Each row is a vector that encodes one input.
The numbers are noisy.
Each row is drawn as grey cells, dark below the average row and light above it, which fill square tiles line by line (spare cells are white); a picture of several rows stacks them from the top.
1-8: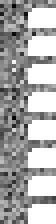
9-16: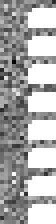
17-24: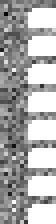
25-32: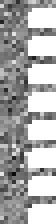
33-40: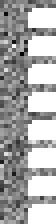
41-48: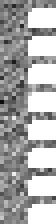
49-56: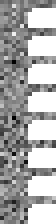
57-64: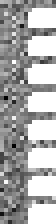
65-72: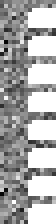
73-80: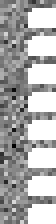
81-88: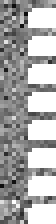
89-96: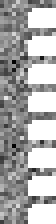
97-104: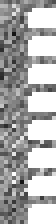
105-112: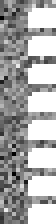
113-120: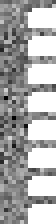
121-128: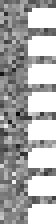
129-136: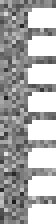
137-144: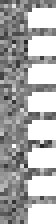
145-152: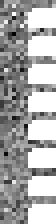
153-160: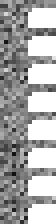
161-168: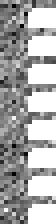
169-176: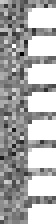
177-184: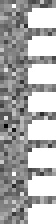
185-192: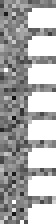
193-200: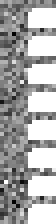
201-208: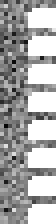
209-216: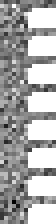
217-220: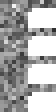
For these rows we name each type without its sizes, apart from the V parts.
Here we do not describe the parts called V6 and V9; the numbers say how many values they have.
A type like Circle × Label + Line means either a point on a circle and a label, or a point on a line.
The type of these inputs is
Bool × Label × V6 + V9.
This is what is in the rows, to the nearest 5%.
About 50% of them hold a label, a true/false value and a value of V6. The rest hold a value of V9.
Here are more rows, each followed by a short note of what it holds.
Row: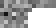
a label, a true/false value and a value of V6
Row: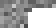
a label, a true/false value and a value of V6
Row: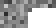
a label, a true/false value and a value of V6
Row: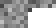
a label, a true/false value and a value of V6
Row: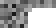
a value of V9
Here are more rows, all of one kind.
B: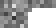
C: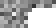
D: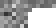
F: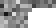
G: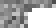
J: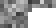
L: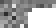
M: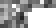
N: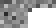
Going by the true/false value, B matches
D, F and L.
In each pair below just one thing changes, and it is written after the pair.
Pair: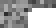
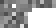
the value of V6
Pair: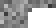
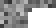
the label
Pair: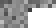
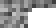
the true/false value
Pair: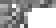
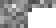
the true/false value
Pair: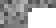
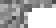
the value of V6
